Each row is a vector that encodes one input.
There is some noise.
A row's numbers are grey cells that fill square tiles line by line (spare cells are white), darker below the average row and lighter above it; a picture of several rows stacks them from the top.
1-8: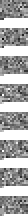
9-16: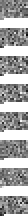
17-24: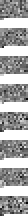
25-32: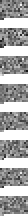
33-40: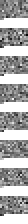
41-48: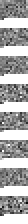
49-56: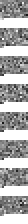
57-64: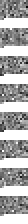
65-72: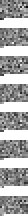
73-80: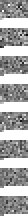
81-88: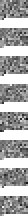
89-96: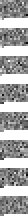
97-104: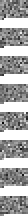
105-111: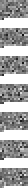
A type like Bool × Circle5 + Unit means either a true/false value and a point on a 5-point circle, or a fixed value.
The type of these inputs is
(Line5 + Tree8) × Line8.
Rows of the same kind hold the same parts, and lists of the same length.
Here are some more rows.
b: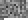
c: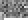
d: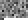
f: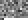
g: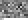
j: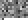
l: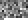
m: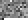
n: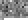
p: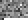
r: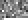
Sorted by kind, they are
b, m, p, r
c, d, f, g, j, l, n

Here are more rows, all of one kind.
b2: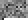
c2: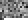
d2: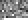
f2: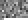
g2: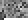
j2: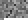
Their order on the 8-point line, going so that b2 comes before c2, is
d2, f2, j2, b2, g2, c2.
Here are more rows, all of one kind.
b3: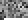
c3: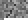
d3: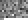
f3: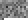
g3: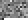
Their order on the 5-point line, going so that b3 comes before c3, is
b3, f3, g3, d3, c3.
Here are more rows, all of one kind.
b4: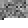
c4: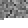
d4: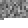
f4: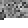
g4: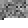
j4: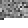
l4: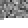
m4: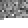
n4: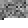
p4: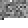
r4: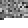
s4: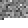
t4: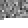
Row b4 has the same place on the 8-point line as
g4, n4, p4 and s4.
